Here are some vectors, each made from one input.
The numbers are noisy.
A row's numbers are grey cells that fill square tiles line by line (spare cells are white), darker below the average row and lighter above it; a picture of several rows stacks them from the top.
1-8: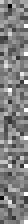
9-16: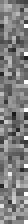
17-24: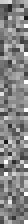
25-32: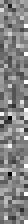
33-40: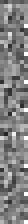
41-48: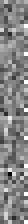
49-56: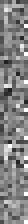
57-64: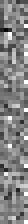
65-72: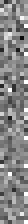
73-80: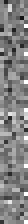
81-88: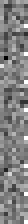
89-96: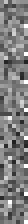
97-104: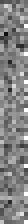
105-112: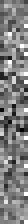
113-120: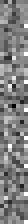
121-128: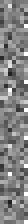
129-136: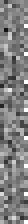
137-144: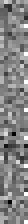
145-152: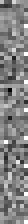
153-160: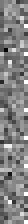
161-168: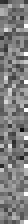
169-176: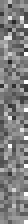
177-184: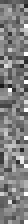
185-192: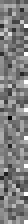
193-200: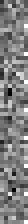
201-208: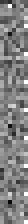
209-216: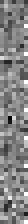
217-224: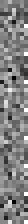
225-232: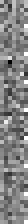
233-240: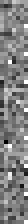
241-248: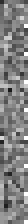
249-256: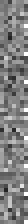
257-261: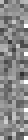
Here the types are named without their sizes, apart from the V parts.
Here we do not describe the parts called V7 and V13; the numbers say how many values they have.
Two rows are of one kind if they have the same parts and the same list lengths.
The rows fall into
2 kinds.
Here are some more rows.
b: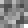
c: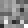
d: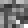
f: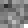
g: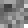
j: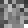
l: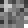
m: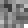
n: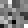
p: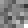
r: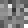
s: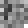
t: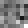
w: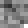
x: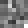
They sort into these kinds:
b, d, f, g, m, p, s, t, w
c, j, l, n, r, x

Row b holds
a label, a value of V7 and a value of V13.
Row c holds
four true/false values, a value of V7 and a value of V13.
